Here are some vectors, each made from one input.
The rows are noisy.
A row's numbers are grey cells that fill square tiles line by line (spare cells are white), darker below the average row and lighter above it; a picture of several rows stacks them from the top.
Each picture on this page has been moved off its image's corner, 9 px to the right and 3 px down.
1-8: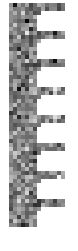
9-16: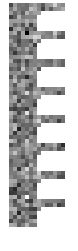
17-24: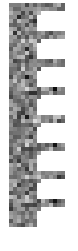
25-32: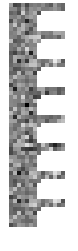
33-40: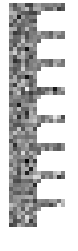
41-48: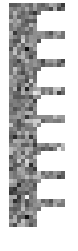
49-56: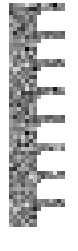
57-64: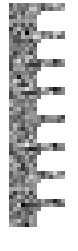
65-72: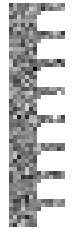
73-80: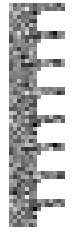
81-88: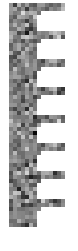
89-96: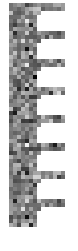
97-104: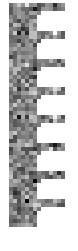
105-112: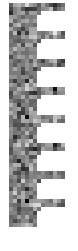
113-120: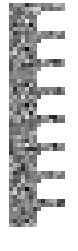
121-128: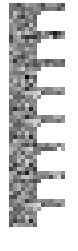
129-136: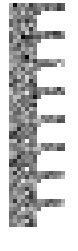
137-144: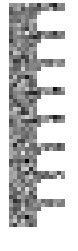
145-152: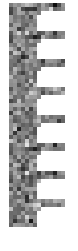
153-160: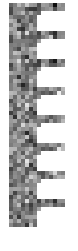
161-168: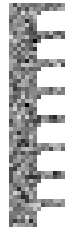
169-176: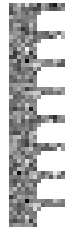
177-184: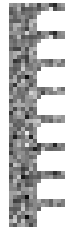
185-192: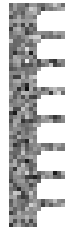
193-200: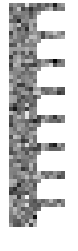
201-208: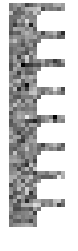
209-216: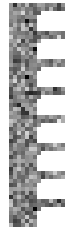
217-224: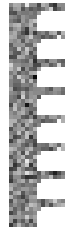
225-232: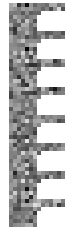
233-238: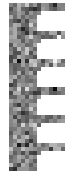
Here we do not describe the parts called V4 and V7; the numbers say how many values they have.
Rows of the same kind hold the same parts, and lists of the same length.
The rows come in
3 kinds.
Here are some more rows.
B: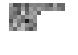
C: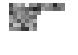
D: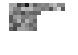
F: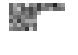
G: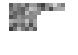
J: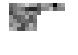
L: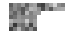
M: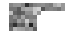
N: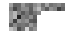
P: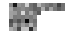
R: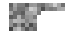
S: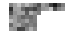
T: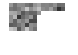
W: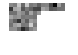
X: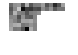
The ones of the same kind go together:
B, D, G, L, M, R
C, F, J, S, W, X
N, P, T

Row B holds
a point on a 9-point line, a true/false value and a value of V4.
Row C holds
a point on each of two 9-point circles.
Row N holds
a value of V4 and a value of V7.
